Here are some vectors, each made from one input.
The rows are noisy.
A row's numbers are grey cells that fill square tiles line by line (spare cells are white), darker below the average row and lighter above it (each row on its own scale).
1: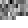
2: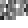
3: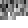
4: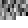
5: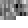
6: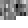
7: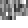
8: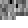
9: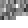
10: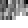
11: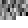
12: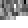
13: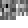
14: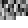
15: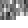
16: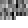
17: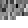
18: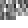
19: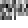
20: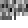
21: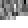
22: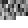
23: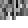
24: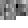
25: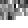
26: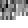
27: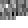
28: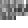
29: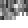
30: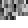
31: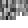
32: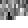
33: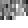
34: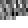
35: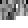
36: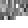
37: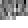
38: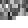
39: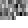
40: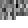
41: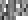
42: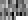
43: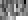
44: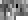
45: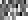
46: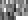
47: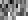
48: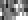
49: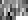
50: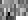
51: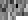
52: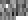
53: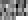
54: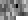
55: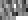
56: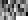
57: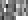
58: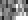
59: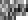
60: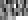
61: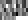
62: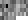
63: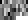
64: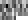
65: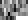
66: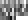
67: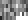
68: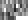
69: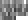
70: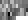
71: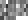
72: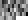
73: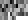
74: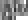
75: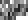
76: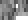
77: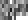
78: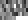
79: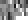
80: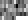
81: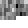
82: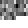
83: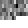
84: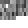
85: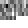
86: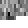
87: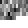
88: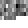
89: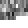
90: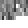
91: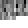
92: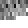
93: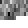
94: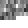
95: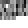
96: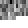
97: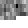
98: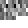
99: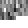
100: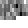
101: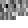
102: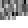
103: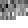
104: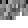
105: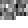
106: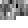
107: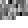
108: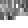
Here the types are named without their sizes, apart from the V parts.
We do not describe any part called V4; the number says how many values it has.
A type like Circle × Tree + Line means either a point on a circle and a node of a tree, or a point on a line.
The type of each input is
List(Bool × V4).
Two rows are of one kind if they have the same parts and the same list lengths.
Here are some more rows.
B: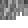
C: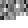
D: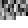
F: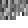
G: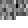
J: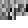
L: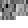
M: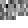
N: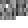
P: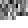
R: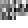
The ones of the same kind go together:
B, C, F, J, L, M, R
D
G, N, P

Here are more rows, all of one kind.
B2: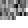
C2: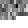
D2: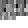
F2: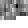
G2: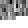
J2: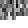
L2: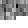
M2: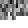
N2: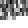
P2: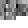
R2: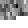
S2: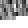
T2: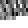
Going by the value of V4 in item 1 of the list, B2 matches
D2 and L2.
